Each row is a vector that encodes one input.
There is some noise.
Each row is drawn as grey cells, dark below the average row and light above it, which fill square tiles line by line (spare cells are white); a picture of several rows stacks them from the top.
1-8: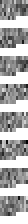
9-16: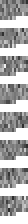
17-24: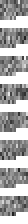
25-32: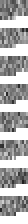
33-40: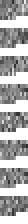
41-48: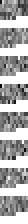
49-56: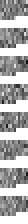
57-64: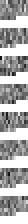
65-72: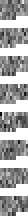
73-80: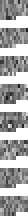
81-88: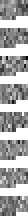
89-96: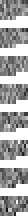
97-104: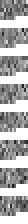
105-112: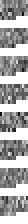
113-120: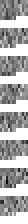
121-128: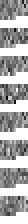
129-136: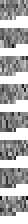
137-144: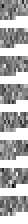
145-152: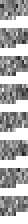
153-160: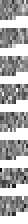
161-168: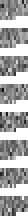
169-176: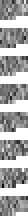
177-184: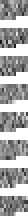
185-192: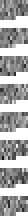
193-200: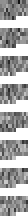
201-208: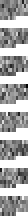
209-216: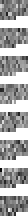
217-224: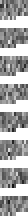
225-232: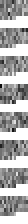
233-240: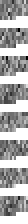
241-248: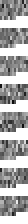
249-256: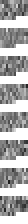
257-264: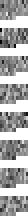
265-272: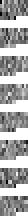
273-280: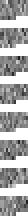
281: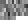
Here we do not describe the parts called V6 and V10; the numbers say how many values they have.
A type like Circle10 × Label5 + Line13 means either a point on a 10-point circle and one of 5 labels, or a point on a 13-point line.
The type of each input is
(Line7 + Line9 × V10) × (Tree12 + V6).
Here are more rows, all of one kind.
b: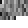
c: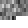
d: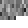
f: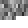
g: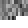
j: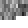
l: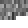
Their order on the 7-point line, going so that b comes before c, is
b, d, c, g, l, j, f.
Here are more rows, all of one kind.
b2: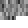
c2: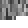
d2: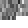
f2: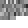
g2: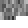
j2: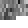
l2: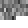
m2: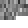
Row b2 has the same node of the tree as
g2 and l2.
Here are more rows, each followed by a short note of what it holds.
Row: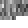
a point on a 7-point line and a node of a 12-node tree
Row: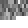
a point on a 7-point line and a value of V6
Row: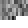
a point on a 7-point line and a node of a 12-node tree
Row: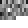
a point on a 7-point line and a value of V6
